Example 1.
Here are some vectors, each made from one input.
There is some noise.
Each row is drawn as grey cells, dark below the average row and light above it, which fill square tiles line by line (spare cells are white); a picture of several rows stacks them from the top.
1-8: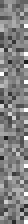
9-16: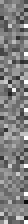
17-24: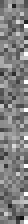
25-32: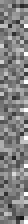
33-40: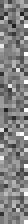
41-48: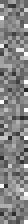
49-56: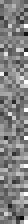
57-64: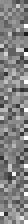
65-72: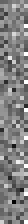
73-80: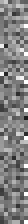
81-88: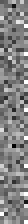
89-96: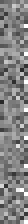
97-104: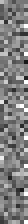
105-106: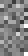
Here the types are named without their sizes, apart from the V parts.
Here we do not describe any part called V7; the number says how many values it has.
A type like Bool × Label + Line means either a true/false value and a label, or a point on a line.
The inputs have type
Bool × V7 + Label.
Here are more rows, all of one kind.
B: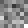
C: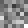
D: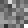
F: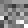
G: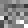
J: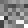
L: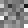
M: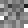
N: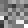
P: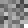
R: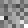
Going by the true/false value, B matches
C and D.
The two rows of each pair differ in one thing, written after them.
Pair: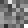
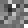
the true/false value
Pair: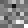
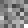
the value of V7
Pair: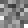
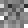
the true/false value
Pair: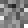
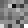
the value of V7
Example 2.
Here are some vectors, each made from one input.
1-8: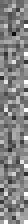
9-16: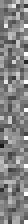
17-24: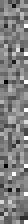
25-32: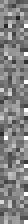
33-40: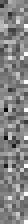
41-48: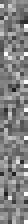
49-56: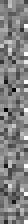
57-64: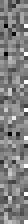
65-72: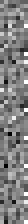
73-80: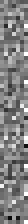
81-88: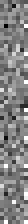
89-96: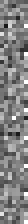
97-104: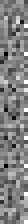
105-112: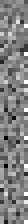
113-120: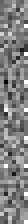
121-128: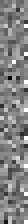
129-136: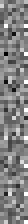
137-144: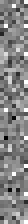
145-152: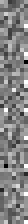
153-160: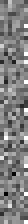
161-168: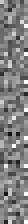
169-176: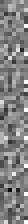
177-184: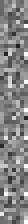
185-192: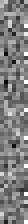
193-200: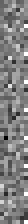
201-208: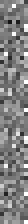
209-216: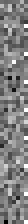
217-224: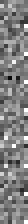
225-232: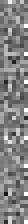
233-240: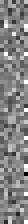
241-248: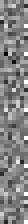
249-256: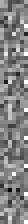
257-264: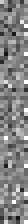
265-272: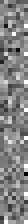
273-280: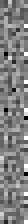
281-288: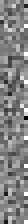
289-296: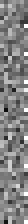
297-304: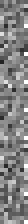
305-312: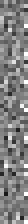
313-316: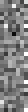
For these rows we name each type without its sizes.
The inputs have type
Bool × (Label + Line).
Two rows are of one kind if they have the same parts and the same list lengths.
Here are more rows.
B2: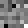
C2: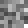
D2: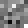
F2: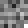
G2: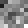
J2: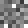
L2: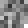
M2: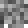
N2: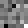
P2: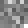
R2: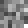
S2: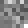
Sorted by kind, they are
B2, F2, L2, N2
C2, D2, G2, J2, M2, P2, R2, S2

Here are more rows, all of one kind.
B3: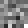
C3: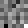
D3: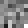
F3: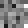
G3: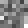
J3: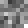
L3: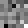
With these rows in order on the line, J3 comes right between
B3 and C3.
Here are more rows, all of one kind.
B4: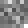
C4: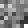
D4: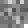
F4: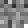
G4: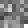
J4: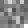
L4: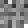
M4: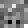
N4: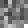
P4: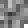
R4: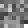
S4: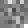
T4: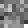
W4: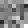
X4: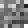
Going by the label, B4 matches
D4, J4, S4 and W4.
